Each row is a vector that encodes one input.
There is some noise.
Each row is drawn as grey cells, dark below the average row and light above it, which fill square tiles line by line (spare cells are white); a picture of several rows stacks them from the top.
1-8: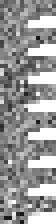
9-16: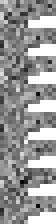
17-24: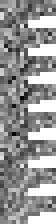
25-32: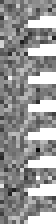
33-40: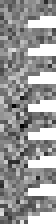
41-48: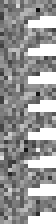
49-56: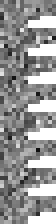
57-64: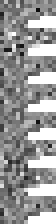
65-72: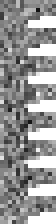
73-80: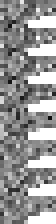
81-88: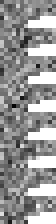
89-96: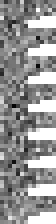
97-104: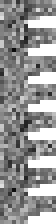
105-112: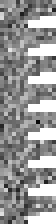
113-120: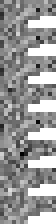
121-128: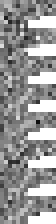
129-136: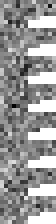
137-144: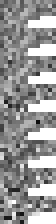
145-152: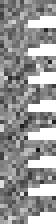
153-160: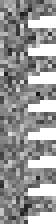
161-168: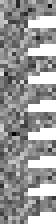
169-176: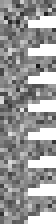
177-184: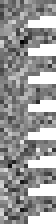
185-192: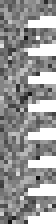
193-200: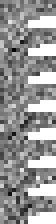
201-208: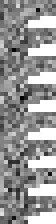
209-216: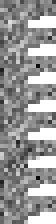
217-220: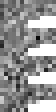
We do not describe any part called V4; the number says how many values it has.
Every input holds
either a point on each of two 6-point circles, or a fixed value, or one of 8 labels and a value of V4.
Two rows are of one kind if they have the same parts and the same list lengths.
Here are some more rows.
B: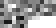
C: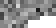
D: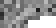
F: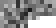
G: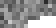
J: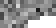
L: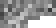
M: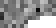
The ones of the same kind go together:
B
C, D, G, J, L, M
F

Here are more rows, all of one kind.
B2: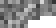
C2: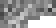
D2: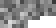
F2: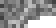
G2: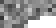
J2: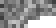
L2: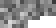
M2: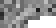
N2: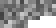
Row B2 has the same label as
F2 and J2.
